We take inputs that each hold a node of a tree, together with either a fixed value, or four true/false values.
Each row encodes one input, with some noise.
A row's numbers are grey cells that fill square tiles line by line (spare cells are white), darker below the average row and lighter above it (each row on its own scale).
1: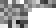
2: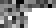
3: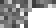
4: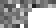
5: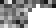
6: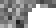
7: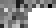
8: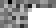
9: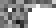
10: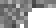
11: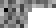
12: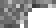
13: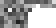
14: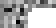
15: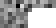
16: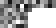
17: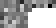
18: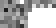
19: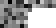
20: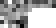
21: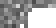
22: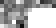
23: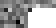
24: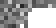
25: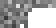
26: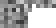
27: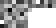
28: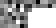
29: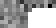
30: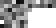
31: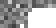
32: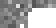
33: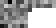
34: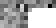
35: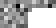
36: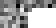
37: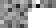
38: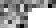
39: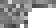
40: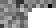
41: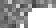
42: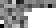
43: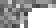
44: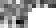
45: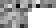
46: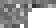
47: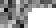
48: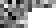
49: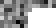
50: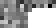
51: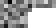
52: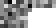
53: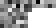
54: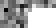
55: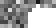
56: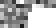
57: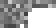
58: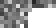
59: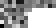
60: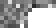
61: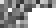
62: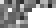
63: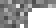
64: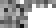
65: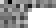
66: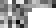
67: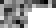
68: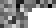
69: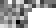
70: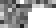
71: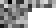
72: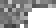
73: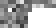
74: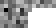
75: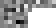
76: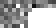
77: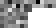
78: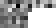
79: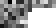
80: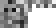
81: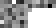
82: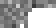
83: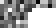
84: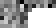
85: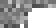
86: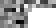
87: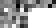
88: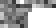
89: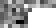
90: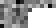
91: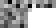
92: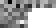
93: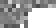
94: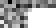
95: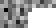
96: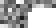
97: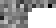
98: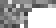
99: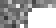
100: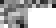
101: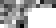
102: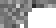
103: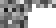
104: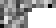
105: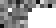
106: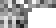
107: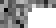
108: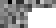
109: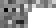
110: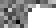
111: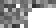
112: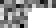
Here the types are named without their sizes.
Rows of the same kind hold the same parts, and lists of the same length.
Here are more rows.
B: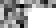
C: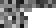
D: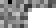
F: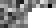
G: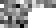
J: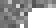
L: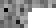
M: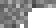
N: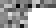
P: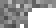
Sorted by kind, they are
B, C, D, F, G, L, N
J, M, P

